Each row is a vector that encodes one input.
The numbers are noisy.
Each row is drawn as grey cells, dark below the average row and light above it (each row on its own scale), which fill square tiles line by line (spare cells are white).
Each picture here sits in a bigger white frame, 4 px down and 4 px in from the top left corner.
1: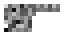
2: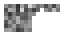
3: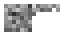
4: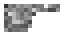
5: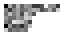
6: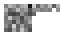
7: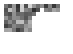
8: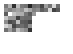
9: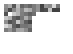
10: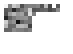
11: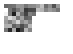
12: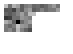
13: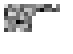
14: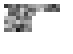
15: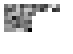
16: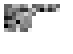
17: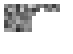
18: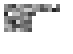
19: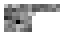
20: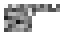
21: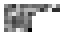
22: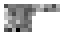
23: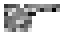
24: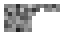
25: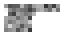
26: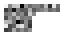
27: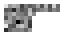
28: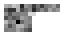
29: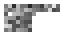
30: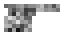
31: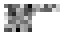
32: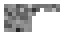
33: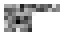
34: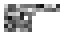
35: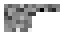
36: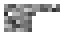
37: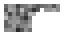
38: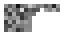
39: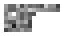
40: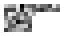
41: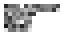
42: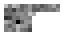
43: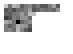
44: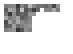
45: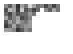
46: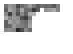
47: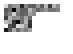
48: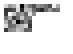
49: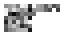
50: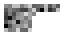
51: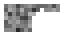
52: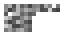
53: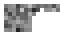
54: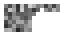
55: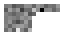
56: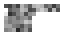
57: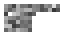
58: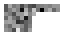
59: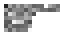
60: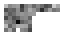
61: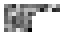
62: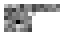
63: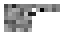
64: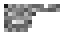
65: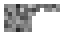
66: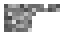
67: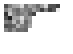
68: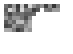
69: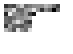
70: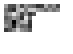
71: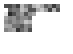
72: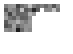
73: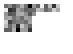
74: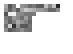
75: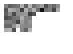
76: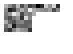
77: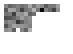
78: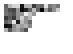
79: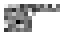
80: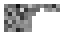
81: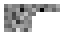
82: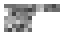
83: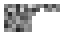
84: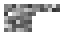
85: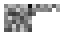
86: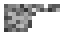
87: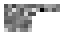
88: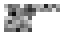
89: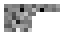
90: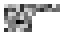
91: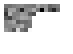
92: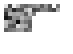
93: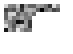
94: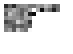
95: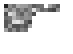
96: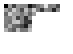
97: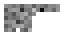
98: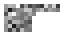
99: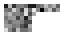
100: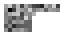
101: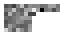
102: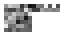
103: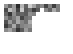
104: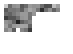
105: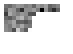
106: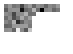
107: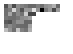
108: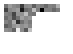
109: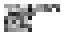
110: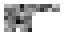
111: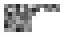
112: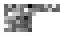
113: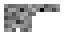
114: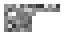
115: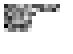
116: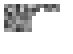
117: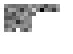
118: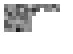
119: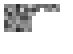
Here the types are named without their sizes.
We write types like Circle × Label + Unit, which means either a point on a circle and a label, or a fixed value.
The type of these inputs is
(Bool × Bool × Bool × Bool + Unit) × Tree + Line × Line.
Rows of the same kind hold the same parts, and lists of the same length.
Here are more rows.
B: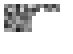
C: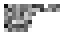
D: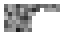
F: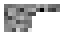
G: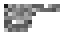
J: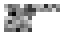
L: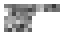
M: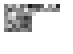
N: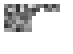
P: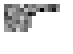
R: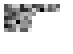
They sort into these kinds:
B, D, N
C, F, G, M, P, R
J, L

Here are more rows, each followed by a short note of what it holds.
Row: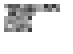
a point on each of two lines
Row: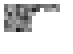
a node of a tree
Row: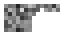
a node of a tree
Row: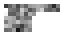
a point on each of two lines
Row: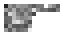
a node of a tree and four true/false values
